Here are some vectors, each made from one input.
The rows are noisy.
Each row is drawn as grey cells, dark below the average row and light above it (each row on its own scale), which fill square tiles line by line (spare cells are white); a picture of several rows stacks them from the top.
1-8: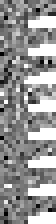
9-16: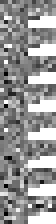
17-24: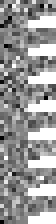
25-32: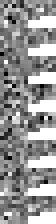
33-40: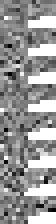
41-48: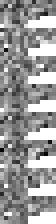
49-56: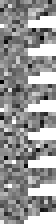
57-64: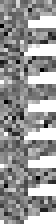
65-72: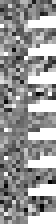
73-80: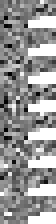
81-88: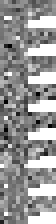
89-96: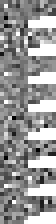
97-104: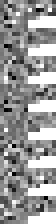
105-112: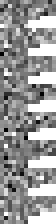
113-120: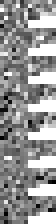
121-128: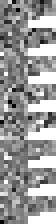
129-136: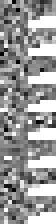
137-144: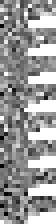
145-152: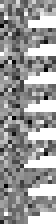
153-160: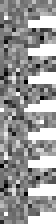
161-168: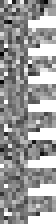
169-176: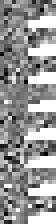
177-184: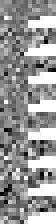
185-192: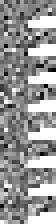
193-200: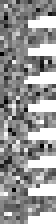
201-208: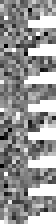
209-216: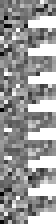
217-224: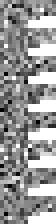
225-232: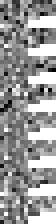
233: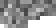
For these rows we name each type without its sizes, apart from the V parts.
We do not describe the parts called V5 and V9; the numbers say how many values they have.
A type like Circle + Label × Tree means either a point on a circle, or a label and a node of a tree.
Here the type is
Bool × Bool × Bool × (Line + V5) + V9.
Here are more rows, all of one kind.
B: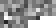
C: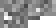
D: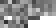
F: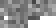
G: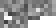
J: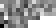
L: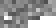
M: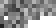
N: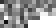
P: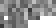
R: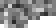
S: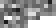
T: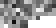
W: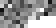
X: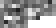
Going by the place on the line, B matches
J, S, W and X.
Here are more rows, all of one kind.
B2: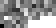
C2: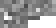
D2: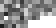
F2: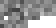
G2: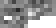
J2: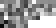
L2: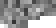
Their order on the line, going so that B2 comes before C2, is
D2, F2, B2, G2, C2, J2, L2.
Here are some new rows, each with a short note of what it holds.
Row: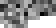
three true/false values and a value of V5
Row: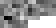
three true/false values and a value of V5
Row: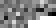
a value of V9
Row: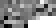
a value of V9
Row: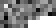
a value of V9
